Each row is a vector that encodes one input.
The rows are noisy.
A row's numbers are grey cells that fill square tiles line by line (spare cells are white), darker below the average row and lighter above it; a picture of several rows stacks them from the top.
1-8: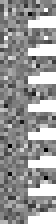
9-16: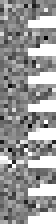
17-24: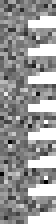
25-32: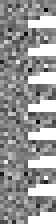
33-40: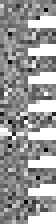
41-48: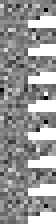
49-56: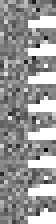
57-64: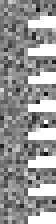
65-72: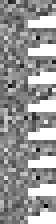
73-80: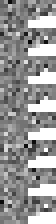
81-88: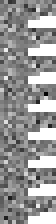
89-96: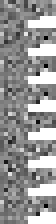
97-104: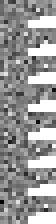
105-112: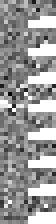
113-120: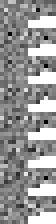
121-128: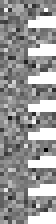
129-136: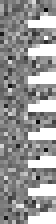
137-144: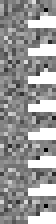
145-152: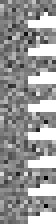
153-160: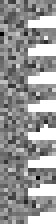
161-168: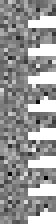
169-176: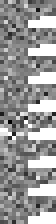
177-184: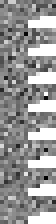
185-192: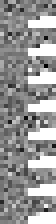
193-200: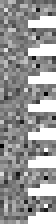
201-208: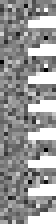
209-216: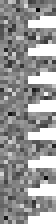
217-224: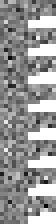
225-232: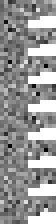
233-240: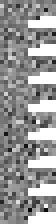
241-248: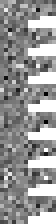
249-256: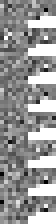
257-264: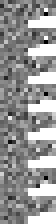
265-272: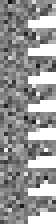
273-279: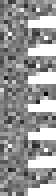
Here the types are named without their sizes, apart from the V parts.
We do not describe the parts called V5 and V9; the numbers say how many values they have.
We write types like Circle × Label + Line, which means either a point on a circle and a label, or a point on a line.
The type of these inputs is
(Bool × Bool × Bool + Label × V5) × (Tree + V9) + Unit.
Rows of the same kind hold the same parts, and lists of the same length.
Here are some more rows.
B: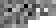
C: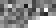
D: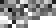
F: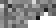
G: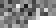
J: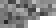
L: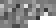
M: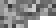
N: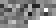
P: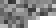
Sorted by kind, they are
B, C, G, N
D
F, L
J, P
M

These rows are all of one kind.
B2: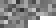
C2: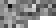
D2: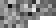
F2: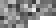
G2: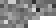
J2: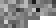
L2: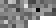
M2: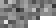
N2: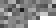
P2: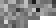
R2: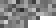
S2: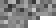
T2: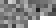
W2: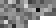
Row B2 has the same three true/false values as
F2, J2, P2 and R2.
